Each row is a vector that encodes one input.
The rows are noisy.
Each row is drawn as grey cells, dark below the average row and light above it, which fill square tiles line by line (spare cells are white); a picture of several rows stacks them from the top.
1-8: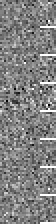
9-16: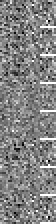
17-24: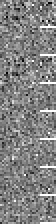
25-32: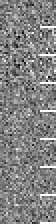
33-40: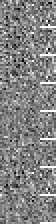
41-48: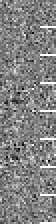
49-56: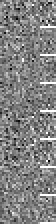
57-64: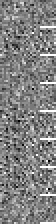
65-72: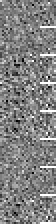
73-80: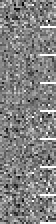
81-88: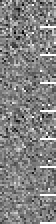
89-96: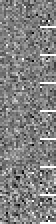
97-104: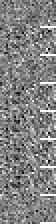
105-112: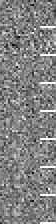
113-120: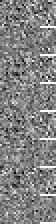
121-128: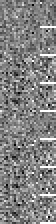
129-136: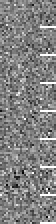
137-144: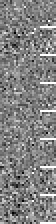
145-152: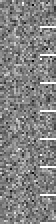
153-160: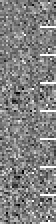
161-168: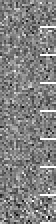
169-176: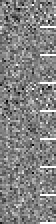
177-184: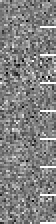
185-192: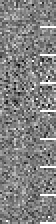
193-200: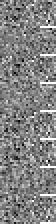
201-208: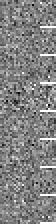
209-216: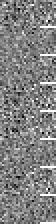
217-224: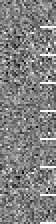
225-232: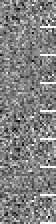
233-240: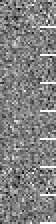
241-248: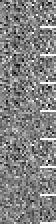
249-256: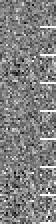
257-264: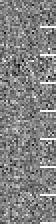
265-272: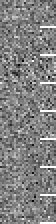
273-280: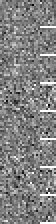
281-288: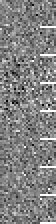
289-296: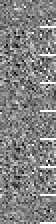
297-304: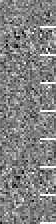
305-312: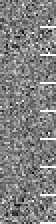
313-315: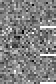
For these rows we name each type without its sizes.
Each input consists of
a point on a circle and a label, together with either a fixed value, or a node of each of four trees.
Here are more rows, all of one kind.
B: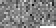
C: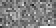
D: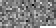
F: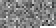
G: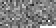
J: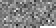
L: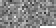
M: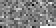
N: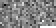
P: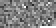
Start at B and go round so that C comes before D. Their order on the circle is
B, C, D, L, J, F, P, G, M, N.
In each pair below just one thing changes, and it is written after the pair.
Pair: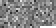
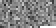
the place on the circle
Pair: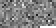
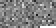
the node of one of the four trees
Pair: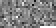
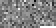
the label
